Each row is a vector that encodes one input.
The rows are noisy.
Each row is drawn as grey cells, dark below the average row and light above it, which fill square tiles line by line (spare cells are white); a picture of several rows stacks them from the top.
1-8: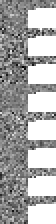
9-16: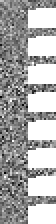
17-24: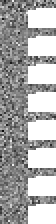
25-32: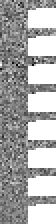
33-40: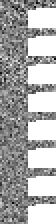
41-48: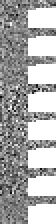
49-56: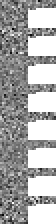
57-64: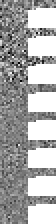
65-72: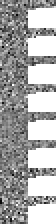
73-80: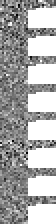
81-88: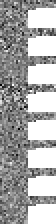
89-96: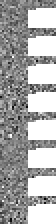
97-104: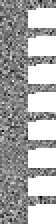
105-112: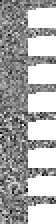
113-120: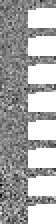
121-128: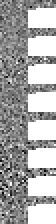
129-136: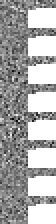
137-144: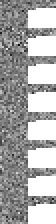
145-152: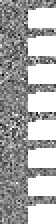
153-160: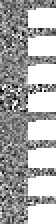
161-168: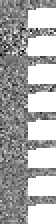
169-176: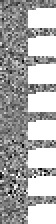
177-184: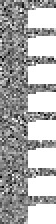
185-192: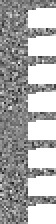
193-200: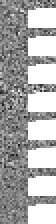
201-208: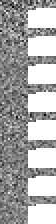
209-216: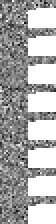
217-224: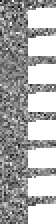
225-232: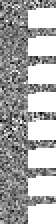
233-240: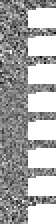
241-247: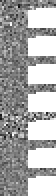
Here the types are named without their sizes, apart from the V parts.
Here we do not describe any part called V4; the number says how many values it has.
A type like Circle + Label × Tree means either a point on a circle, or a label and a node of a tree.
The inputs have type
Tree × Tree + V4.
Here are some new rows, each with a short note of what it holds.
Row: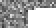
a node of each of two trees
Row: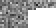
a value of V4
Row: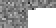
a node of each of two trees
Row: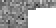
a value of V4
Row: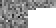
a value of V4
